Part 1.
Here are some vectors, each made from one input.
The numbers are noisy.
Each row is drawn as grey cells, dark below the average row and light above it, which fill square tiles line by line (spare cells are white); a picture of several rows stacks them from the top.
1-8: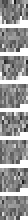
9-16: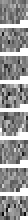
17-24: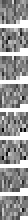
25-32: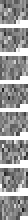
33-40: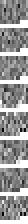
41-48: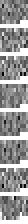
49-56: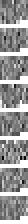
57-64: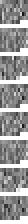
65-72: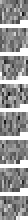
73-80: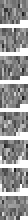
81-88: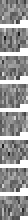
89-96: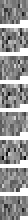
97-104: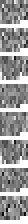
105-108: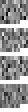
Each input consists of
either a point on a 10-point circle, or three true/false values.
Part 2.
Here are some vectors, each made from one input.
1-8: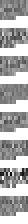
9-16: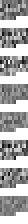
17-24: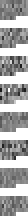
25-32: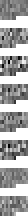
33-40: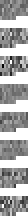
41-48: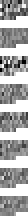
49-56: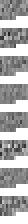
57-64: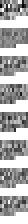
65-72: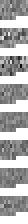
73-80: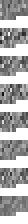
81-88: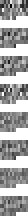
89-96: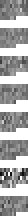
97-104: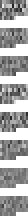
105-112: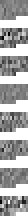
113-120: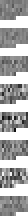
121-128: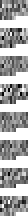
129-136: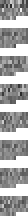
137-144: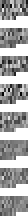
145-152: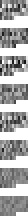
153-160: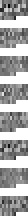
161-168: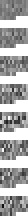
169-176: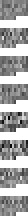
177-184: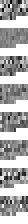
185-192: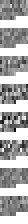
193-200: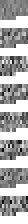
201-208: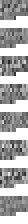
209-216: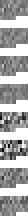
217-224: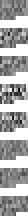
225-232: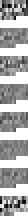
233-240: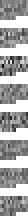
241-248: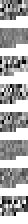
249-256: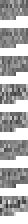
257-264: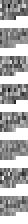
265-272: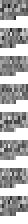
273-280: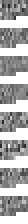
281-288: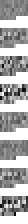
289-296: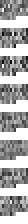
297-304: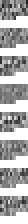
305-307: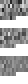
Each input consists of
a true/false value, together with either a point on a 19-point circle, or a fixed value.
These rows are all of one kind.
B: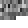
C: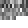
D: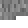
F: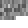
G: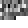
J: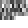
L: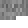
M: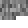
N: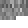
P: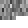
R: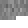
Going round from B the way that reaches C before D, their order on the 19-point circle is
B, J, M, R, N, C, L, P, D, G, F.
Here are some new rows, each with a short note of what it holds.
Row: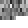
a point on a 19-point circle and a true/false value
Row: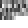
a true/false value
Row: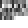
a true/false value
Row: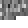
a point on a 19-point circle and a true/false value
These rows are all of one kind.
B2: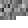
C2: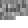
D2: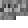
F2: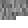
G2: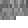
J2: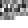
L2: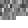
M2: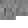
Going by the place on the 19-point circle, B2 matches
F2 and J2.
